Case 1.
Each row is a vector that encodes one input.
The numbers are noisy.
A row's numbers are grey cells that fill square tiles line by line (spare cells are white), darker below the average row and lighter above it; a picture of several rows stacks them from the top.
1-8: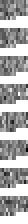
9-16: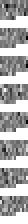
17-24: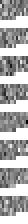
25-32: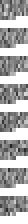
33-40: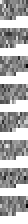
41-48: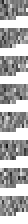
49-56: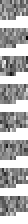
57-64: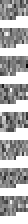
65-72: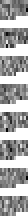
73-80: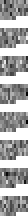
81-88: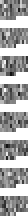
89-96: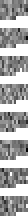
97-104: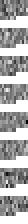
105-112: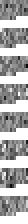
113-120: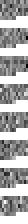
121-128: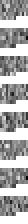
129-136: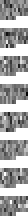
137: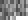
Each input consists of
a point on a 14-point circle and a point on a 6-point line.
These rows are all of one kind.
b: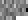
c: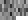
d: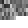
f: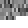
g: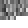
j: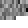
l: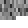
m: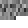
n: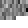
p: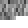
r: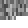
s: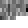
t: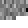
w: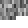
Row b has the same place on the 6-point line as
j, n, s and t.
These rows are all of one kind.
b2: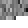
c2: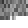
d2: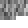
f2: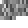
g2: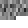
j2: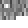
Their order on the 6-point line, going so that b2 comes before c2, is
f2, g2, b2, j2, d2, c2.
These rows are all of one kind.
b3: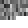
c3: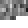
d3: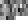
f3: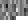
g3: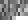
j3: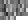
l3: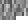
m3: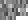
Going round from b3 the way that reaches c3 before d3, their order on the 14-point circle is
b3, c3, f3, m3, j3, l3, d3, g3.
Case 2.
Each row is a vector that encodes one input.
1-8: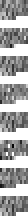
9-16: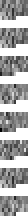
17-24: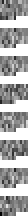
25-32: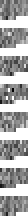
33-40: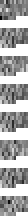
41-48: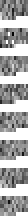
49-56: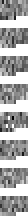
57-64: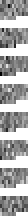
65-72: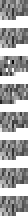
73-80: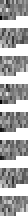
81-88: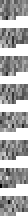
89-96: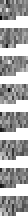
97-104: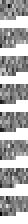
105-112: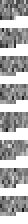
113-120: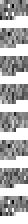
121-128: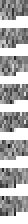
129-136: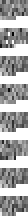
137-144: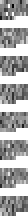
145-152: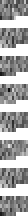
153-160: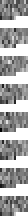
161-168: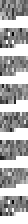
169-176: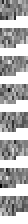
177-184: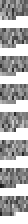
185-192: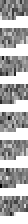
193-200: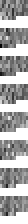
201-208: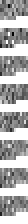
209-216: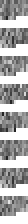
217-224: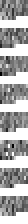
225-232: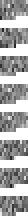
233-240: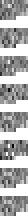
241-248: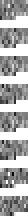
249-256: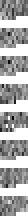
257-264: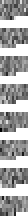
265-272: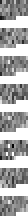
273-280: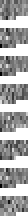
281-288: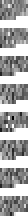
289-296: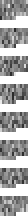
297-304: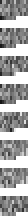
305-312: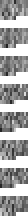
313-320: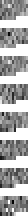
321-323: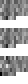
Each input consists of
either a point on a 9-point line, or a point on an 11-point line.
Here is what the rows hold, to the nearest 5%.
About 35% of them hold a point on a 9-point line. The rest hold a point on an 11-point line.
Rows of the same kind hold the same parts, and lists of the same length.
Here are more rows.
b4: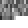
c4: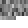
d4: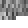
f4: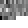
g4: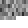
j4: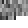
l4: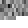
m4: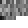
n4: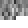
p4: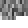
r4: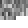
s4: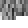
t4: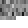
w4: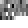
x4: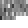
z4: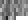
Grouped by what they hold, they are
b4, f4, j4, m4, n4, r4, w4, x4, z4
c4, d4, g4, l4, p4, s4, t4

